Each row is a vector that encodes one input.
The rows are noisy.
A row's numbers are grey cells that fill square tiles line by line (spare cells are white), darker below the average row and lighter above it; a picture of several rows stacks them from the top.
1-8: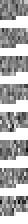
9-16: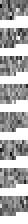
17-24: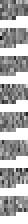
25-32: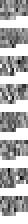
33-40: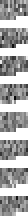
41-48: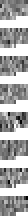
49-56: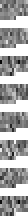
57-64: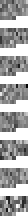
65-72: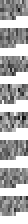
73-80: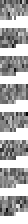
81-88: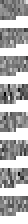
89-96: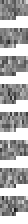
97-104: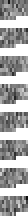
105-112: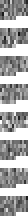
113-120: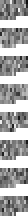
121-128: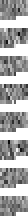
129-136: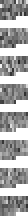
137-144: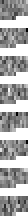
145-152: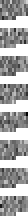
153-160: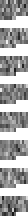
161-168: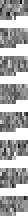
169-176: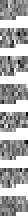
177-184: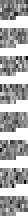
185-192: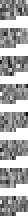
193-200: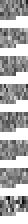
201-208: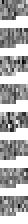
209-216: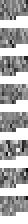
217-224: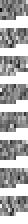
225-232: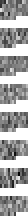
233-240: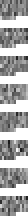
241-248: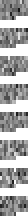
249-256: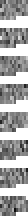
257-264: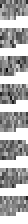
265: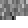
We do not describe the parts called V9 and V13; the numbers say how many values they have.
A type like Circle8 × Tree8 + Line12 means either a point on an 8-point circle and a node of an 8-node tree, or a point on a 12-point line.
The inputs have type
Bool × (Line12 + V9) × V13 + Label7.
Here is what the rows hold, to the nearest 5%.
About 15% of them hold one of 7 labels. The rest hold a true/false value and a value of V13, together with either a point on a 12-point line, or a value of V9.
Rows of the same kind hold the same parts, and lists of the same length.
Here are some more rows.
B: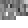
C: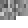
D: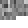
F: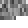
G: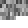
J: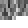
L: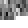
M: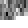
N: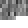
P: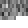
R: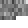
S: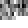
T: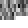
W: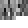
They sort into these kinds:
B, C, D, F, R
G, N, P
J, L, M, S, T, W

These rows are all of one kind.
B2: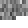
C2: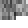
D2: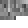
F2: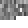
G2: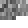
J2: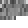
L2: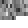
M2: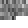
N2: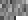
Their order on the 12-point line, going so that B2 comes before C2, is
B2, G2, L2, M2, D2, N2, F2, C2, J2.
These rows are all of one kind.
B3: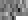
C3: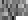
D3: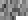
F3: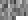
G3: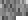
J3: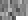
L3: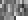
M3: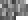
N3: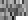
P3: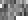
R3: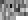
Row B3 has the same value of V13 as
D3, F3, G3 and P3.
